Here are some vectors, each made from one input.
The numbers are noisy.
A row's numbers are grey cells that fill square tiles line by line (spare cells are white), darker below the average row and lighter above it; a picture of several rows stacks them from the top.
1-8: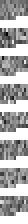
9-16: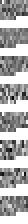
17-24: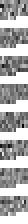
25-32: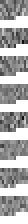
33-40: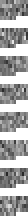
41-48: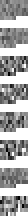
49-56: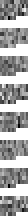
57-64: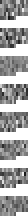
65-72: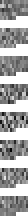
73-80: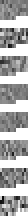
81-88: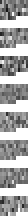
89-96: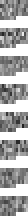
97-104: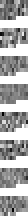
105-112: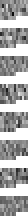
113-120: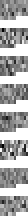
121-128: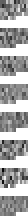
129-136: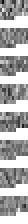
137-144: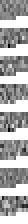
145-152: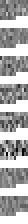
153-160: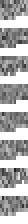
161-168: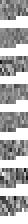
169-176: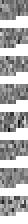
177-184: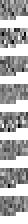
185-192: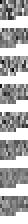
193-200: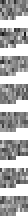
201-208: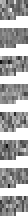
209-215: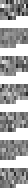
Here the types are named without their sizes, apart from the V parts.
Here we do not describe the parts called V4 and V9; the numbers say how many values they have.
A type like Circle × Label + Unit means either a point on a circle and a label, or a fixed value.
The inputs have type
Bool × Circle × (Line × Line + V9) + V4.
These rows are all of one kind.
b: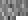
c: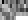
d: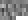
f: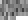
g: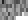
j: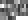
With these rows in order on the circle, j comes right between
b and g.
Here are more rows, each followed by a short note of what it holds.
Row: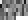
a value of V4
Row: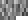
a point on a circle, a true/false value and a value of V9
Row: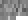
a point on a circle, a true/false value and a value of V9
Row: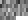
a point on a circle, a true/false value and a value of V9
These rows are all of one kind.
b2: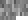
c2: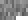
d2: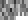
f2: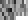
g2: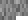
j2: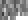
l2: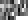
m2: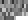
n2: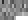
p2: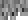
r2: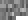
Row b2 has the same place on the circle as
d2, f2 and r2.
